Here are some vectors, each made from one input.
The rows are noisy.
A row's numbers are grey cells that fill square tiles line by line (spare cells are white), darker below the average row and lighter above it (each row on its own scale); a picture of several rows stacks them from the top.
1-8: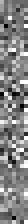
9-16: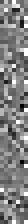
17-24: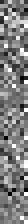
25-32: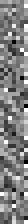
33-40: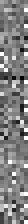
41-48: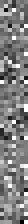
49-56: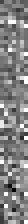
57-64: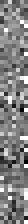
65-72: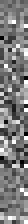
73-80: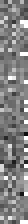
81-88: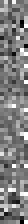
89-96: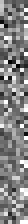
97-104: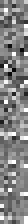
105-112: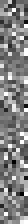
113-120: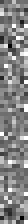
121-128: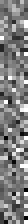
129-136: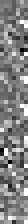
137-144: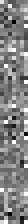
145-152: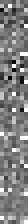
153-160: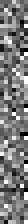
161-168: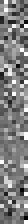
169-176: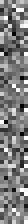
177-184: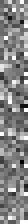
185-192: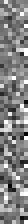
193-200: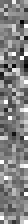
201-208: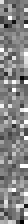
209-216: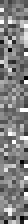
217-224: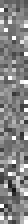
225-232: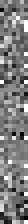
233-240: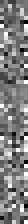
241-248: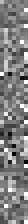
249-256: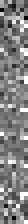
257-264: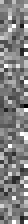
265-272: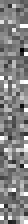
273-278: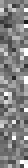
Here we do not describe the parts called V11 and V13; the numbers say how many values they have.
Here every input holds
either a point on a 10-point circle and a true/false value, or a fixed value, or a value of V11 and a value of V13.
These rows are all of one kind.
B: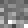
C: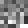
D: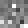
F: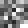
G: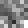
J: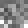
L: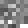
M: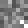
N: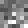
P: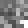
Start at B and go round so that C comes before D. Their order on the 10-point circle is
B, M, N, C, L, F, D, G, J, P.
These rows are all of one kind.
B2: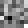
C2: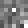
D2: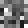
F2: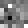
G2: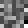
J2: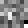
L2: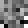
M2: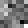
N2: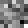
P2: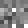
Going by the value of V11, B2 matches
D2, M2 and N2.
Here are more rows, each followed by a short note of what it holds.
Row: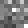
a fixed value
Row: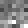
a point on a 10-point circle and a true/false value
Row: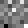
a fixed value
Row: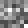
a value of V11 and a value of V13
